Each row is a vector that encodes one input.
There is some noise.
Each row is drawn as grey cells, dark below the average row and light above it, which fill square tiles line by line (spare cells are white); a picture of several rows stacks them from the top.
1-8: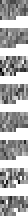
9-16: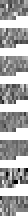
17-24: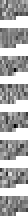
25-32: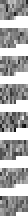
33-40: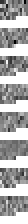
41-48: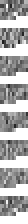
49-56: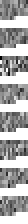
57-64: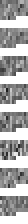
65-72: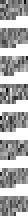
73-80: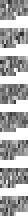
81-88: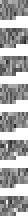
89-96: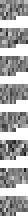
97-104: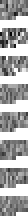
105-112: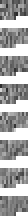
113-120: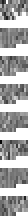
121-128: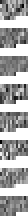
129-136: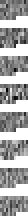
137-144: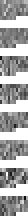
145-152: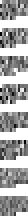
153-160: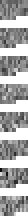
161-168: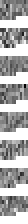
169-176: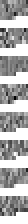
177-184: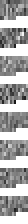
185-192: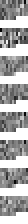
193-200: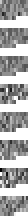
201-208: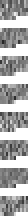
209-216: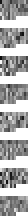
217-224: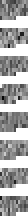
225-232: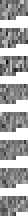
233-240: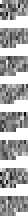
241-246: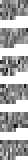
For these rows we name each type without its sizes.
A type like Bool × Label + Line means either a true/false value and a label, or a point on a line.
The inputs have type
Tree.
